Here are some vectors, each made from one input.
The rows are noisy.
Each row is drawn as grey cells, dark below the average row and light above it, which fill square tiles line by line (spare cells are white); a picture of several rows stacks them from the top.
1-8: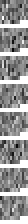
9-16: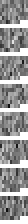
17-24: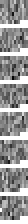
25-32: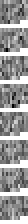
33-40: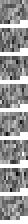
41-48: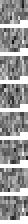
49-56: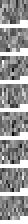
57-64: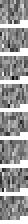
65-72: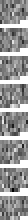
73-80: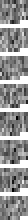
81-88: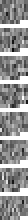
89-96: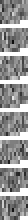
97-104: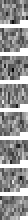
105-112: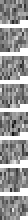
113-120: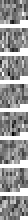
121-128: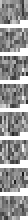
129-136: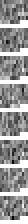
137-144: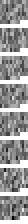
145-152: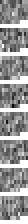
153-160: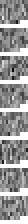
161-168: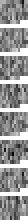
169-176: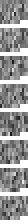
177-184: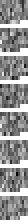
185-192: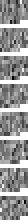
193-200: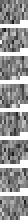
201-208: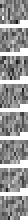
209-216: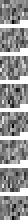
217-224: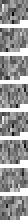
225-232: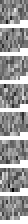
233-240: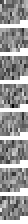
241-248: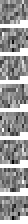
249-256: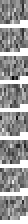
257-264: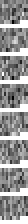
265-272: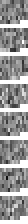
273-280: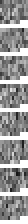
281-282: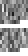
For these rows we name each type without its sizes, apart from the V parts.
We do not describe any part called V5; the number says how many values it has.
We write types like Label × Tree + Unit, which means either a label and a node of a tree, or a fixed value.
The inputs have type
(Circle + Unit) × Label + Line × (Tree + V5).
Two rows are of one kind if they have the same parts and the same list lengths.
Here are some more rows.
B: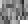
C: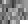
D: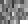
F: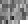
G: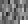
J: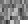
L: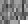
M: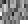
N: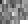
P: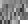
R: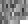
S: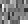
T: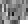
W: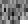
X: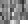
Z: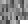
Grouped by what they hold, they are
B, L, P, X, Z
C, D, F, J, N, R
G, M
S, T, W

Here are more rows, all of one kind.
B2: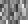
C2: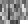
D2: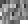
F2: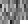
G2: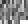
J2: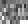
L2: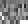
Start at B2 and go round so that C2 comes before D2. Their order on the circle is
B2, C2, L2, J2, F2, D2, G2.
